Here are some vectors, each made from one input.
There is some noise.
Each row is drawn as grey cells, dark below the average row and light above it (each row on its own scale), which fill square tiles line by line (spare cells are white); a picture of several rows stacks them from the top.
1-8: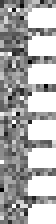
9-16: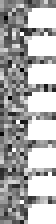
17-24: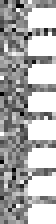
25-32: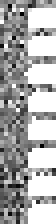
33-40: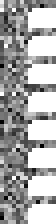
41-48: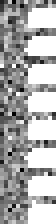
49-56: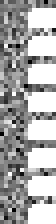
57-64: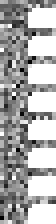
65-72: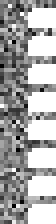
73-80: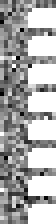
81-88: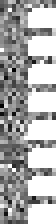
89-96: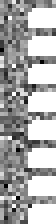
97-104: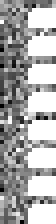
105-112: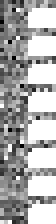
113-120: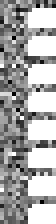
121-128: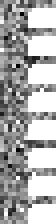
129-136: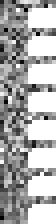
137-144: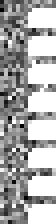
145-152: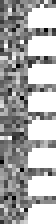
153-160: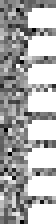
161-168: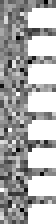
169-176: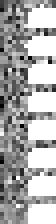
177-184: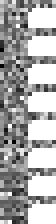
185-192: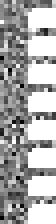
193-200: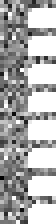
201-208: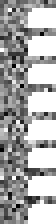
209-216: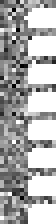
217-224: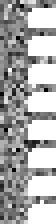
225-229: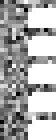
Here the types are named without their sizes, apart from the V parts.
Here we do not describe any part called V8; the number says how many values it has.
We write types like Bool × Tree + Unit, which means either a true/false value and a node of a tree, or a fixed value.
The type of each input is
List(Label × V8).
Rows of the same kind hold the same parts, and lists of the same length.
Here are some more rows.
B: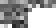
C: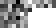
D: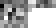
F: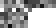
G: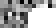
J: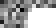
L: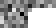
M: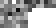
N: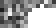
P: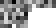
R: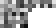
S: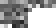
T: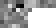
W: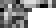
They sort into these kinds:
B, S
C, D, J, N, P, T, W
F, G, L, M, R

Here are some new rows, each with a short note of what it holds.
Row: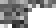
the empty list
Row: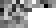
a list of two items
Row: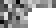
a list of two items
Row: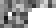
a list of one item
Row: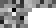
a list of two items
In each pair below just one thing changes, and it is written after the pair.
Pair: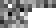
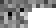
the label in item 1 of the list
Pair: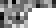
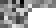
the value of V8 in item 1 of the list
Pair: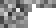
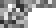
the value of V8 in item 2 of the list
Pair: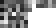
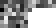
the value of V8 in item 2 of the list
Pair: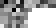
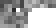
the label in item 1 of the list
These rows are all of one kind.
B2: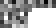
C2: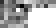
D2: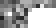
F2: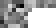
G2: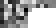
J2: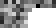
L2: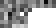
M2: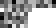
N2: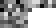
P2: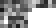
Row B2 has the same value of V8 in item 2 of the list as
F2 and G2.
